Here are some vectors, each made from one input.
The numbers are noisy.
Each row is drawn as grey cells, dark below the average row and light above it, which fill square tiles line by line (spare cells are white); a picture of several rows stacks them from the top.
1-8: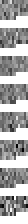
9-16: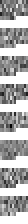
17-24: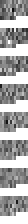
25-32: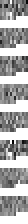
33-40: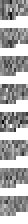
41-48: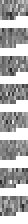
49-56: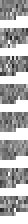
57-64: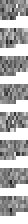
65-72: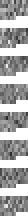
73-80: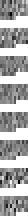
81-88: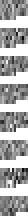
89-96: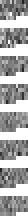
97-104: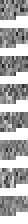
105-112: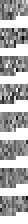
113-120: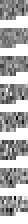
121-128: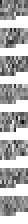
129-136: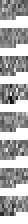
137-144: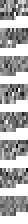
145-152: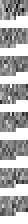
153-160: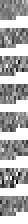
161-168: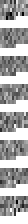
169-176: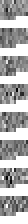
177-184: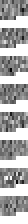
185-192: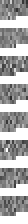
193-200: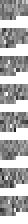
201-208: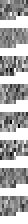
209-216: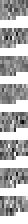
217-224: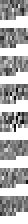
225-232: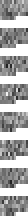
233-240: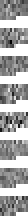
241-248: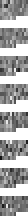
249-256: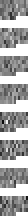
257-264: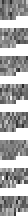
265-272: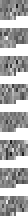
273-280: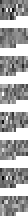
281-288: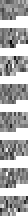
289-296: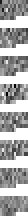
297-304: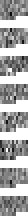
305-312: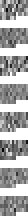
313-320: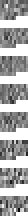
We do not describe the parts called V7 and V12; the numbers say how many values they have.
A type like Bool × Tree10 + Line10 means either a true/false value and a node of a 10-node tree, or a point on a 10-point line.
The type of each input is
Bool × Bool × Bool × Bool + (Circle8 + V7) × Line8 + V12.
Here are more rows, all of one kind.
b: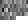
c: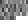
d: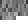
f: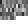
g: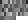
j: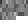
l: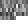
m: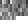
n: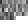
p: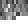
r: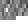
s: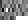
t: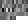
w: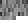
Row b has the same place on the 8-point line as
c, g, n and s.
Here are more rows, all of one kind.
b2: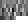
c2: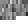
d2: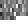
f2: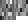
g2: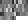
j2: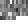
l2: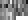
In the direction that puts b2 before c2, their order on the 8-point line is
f2, b2, d2, g2, c2, l2, j2.
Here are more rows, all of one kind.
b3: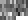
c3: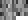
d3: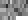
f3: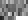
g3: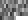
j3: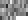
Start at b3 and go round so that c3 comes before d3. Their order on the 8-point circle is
b3, j3, c3, d3, g3, f3.
